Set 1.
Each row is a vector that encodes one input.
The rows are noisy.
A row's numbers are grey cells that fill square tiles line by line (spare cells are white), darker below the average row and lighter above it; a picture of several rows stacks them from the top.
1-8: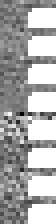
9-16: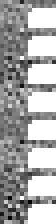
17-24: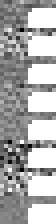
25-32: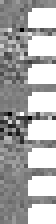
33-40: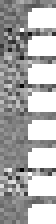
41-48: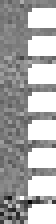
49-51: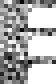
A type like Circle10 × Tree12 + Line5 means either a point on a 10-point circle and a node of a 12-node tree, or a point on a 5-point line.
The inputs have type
Circle9.
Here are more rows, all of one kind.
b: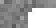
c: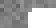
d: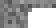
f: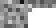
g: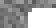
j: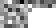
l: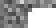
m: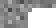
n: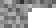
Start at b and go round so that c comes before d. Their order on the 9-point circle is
b, f, j, m, c, n, d, l, g.
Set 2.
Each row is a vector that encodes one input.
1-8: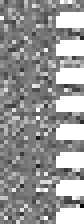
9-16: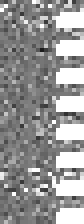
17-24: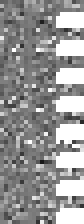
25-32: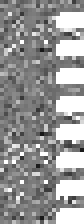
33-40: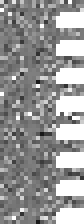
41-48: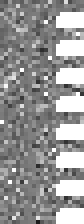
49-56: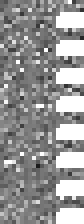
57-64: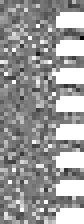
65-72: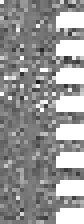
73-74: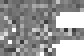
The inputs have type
Line13.
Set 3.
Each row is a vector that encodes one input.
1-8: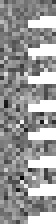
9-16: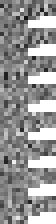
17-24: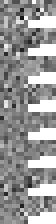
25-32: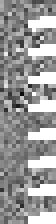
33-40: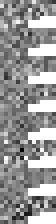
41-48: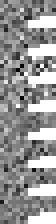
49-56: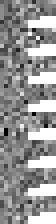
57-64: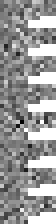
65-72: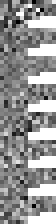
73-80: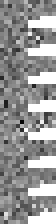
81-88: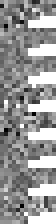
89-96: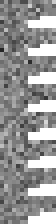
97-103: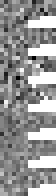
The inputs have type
Line13.
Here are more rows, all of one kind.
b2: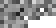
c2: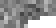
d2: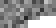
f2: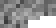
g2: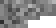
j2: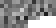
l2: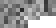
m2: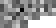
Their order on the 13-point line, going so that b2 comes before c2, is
g2, b2, l2, f2, m2, j2, c2, d2.
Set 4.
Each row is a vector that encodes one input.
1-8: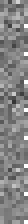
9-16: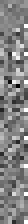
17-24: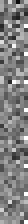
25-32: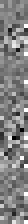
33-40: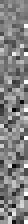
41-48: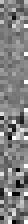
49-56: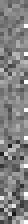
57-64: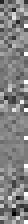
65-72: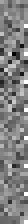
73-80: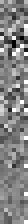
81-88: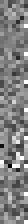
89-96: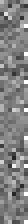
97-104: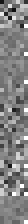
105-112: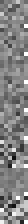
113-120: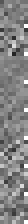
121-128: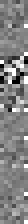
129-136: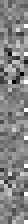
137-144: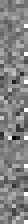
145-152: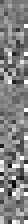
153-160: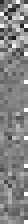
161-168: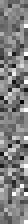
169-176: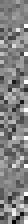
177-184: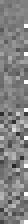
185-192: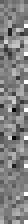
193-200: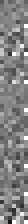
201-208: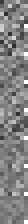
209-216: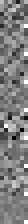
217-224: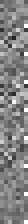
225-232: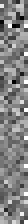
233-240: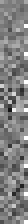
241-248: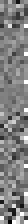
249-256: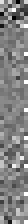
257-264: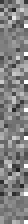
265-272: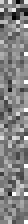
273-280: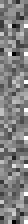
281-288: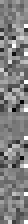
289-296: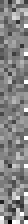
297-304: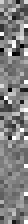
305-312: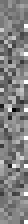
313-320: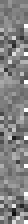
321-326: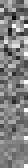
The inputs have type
Line10.
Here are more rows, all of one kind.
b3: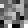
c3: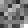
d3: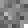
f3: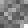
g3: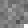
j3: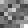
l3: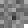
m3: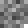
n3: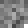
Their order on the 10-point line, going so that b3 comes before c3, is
d3, f3, j3, b3, m3, l3, c3, n3, g3.
